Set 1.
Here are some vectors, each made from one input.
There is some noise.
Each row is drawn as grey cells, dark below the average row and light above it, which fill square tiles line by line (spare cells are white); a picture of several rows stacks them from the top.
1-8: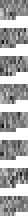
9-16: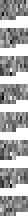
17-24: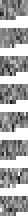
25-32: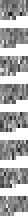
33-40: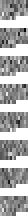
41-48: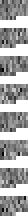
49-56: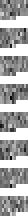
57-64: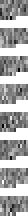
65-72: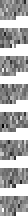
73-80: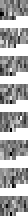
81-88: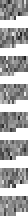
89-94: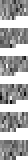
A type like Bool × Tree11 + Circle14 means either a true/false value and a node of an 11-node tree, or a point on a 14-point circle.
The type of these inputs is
(Line6 + Tree8) × Tree8.
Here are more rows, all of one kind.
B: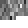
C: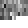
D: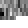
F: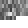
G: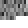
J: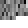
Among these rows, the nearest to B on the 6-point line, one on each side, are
C and F.
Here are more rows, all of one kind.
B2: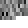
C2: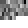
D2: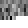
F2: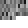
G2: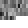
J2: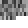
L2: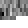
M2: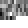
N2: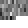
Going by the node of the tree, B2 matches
C2 and F2.
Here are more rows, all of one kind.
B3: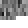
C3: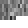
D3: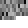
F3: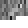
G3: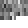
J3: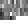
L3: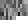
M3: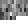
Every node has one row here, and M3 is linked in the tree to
J3.
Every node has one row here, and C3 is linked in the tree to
B3, F3, J3 and L3.
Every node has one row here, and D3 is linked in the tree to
F3.
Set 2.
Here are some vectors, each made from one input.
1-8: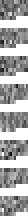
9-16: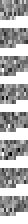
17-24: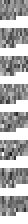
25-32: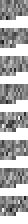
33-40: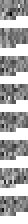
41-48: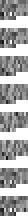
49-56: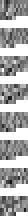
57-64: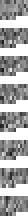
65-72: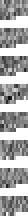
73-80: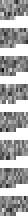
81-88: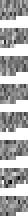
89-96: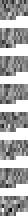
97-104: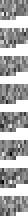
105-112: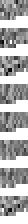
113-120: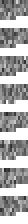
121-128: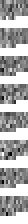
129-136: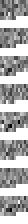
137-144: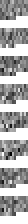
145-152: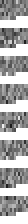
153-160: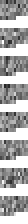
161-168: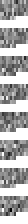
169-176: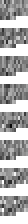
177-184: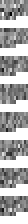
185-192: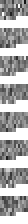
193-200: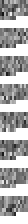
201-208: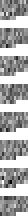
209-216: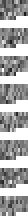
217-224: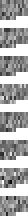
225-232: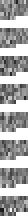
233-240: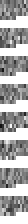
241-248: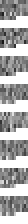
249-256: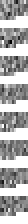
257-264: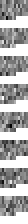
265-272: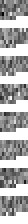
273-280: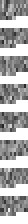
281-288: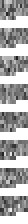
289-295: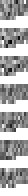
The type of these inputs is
Bool × (Line11 + Tree9).
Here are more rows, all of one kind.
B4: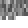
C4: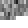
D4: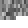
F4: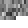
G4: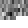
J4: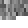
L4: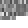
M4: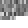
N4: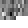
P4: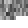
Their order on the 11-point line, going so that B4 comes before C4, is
J4, L4, M4, B4, C4, P4, D4, G4, F4, N4.
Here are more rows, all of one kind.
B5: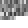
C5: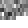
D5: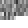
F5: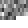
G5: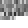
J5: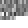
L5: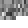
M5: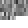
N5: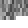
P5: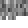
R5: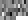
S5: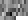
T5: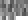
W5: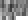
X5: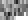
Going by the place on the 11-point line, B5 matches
G5, J5, T5 and W5.
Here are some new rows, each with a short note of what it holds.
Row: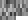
a node of a 9-node tree and a true/false value
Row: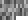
a node of a 9-node tree and a true/false value
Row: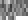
a point on an 11-point line and a true/false value
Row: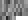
a node of a 9-node tree and a true/false value
